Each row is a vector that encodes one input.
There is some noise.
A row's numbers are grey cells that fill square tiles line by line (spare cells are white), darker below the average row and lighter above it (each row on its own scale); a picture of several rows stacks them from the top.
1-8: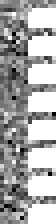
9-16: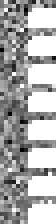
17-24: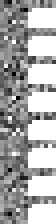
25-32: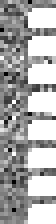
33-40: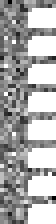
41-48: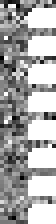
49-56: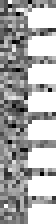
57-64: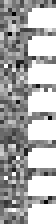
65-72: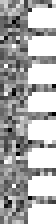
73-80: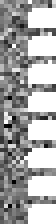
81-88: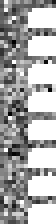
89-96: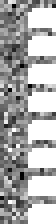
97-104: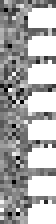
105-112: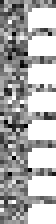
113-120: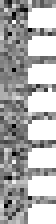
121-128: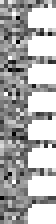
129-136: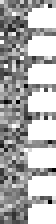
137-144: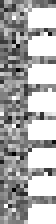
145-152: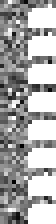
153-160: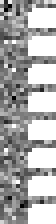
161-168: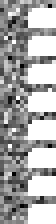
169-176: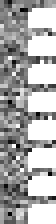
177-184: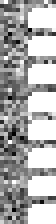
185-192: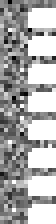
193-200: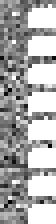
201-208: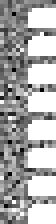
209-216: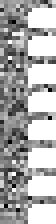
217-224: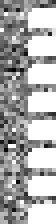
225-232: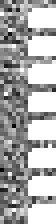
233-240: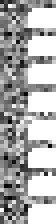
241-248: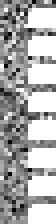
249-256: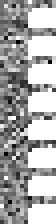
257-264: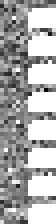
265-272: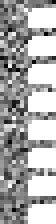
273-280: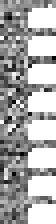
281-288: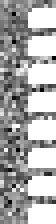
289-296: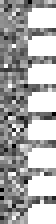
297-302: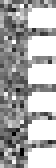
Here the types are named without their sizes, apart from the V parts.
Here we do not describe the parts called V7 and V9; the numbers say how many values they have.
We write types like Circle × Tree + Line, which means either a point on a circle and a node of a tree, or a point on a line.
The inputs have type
(Bool × Circle + V9) × V7.
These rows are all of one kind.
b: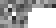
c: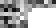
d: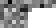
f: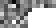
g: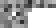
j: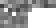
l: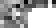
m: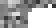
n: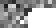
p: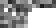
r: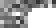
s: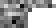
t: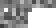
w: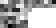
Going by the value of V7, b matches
j, p and t.
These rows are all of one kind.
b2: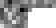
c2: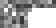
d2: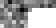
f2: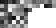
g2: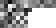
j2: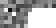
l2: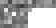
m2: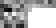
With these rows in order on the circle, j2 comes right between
b2 and d2.
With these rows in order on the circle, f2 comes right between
g2 and m2.
